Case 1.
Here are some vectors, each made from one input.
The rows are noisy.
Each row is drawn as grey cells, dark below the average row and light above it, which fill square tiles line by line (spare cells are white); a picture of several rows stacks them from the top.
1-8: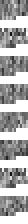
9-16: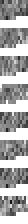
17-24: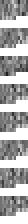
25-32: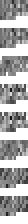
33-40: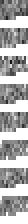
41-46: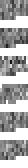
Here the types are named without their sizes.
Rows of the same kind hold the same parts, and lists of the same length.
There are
2 kinds of row.
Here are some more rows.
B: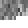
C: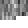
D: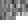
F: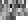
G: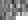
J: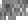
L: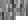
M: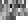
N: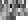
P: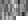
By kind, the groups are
B, C, D, G, J, L, P
F, M, N

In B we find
a point on a circle.
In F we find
a fixed value.
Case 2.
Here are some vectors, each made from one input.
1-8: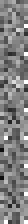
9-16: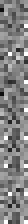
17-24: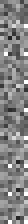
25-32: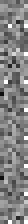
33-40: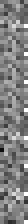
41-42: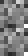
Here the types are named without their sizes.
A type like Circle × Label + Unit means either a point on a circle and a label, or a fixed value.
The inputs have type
Label.
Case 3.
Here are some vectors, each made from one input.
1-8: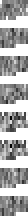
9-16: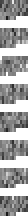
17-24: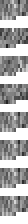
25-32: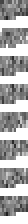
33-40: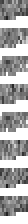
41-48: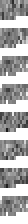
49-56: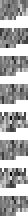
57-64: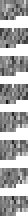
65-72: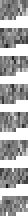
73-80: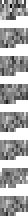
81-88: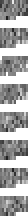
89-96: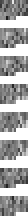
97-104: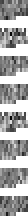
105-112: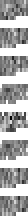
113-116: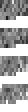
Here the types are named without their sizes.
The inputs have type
Circle + Unit.
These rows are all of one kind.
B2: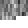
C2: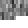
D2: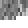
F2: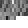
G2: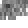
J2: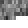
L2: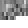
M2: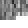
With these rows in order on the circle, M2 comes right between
C2 and D2.
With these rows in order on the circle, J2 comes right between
F2 and L2.
